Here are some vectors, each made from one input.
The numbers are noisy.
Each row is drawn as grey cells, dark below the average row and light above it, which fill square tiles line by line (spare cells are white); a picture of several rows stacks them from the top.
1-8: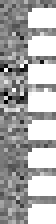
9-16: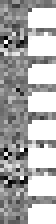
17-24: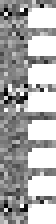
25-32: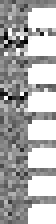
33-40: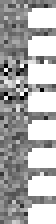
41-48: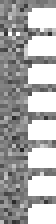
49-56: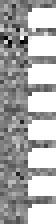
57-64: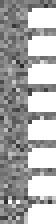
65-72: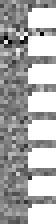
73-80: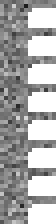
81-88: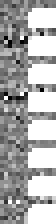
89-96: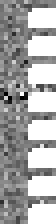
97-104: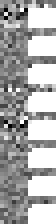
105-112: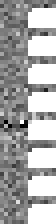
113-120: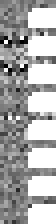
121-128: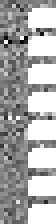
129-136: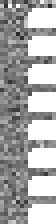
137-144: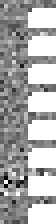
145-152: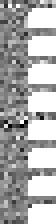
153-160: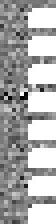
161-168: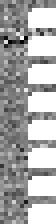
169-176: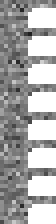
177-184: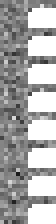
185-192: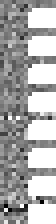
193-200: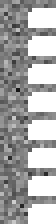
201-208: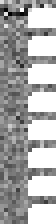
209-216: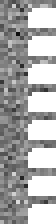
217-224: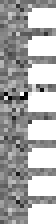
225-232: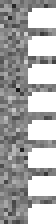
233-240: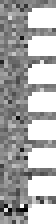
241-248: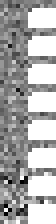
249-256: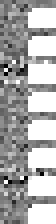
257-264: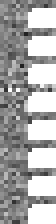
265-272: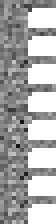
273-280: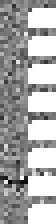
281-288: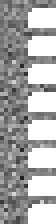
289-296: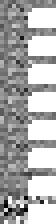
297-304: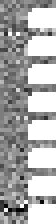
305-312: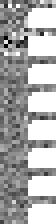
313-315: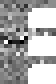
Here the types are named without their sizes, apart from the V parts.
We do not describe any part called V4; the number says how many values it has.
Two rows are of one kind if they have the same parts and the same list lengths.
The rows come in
3 kinds.
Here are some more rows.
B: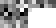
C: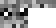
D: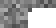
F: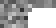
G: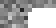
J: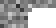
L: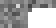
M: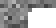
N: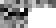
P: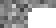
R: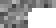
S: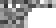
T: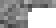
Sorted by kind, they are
B, C, D, L, M, N, R, T
F, G, J, P
S

